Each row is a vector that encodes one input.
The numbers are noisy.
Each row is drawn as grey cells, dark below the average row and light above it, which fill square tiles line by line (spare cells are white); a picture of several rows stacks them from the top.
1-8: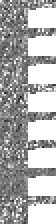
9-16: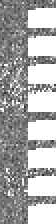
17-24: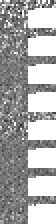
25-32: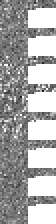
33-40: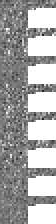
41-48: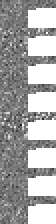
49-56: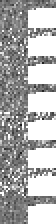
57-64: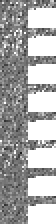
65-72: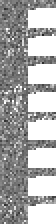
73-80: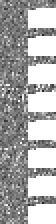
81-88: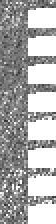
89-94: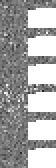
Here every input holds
a true/false value, together with either a fixed value, or a node of a 13-node tree.
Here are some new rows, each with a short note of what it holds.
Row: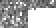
a node of a 13-node tree and a true/false value
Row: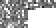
a node of a 13-node tree and a true/false value
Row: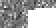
a true/false value
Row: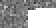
a true/false value
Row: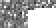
a true/false value
